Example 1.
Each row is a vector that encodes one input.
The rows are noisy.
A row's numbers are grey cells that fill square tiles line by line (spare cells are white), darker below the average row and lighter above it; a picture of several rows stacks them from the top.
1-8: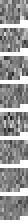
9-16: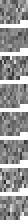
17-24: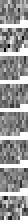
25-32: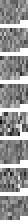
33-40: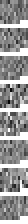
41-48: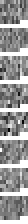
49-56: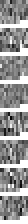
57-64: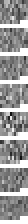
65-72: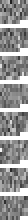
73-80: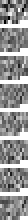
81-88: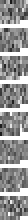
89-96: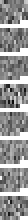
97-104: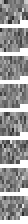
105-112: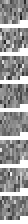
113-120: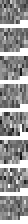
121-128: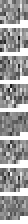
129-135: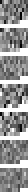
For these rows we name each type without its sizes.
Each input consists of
either a fixed value, or a node of a tree, or four true/false values.
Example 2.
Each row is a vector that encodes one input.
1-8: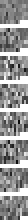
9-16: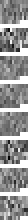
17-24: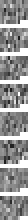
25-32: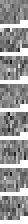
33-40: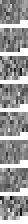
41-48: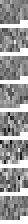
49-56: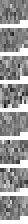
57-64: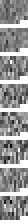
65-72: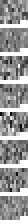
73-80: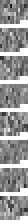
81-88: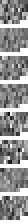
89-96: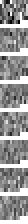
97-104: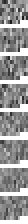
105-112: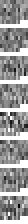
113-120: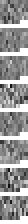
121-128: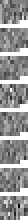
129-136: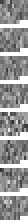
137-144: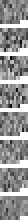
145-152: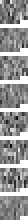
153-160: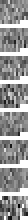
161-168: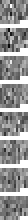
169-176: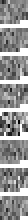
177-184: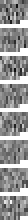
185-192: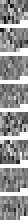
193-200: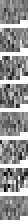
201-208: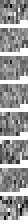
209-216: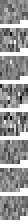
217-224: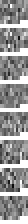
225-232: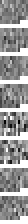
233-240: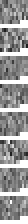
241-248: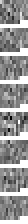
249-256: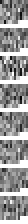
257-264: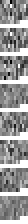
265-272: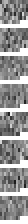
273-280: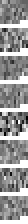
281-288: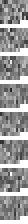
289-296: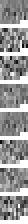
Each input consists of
either a fixed value, or a node of a 12-node tree, or four true/false values.
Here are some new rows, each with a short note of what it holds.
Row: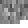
a node of a 12-node tree
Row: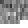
a node of a 12-node tree
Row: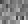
a node of a 12-node tree
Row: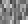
four true/false values
